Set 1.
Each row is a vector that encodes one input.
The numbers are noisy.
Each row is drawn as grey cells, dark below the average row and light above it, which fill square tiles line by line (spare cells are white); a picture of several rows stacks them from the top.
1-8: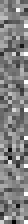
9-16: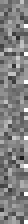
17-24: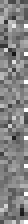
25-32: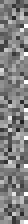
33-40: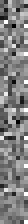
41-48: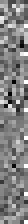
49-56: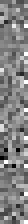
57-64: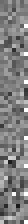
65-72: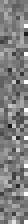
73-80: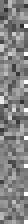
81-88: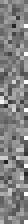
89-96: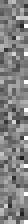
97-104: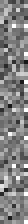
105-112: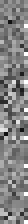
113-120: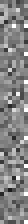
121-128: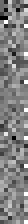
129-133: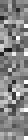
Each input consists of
either a point on a 6-point circle, or a point on a 9-point line and a node of a 12-node tree.
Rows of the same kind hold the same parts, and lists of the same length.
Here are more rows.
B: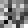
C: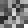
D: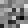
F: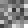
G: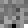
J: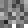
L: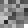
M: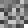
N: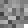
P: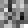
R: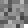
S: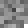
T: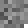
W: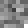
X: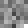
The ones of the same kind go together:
B, C, D, J, M, P, R
F, G, L, N, S, T, W, X

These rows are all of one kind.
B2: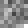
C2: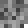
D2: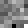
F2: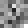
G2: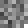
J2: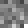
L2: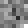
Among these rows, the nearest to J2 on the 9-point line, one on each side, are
F2 and G2.
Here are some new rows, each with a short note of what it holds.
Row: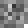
a point on a 9-point line and a node of a 12-node tree
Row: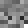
a point on a 6-point circle
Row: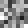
a point on a 6-point circle
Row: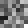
a point on a 6-point circle
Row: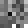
a point on a 6-point circle
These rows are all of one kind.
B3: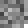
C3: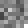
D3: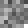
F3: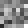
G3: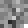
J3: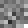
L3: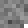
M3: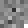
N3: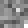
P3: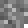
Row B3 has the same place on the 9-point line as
F3, J3 and P3.
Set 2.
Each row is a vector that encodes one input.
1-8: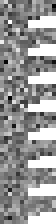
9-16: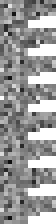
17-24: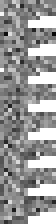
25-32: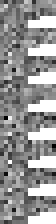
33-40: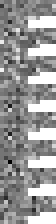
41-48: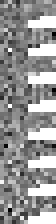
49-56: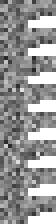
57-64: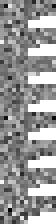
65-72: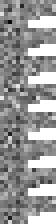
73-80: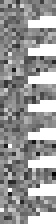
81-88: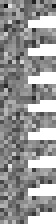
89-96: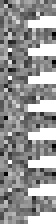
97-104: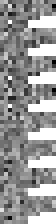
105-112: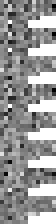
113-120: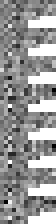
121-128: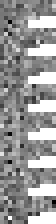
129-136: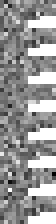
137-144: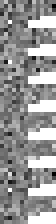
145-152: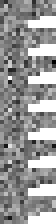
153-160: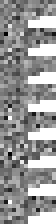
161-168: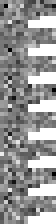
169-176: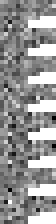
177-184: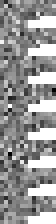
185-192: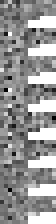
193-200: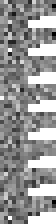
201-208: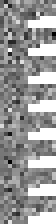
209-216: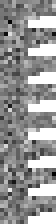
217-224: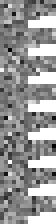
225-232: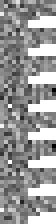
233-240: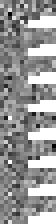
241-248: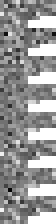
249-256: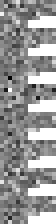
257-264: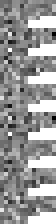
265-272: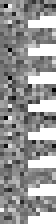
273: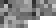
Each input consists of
either a point on a 15-point circle, or a fixed value, or one of 5 labels and a true/false value.
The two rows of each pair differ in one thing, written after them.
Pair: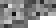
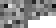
the label
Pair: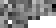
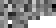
the label
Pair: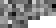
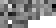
the label
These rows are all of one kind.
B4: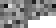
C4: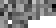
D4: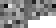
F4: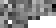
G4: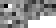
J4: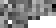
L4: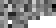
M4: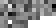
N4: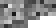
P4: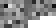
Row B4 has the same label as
D4, F4, J4 and P4.
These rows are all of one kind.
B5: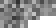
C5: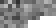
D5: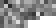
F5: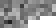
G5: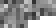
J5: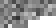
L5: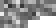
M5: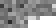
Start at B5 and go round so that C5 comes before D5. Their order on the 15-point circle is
B5, C5, G5, D5, L5, F5, M5, J5.
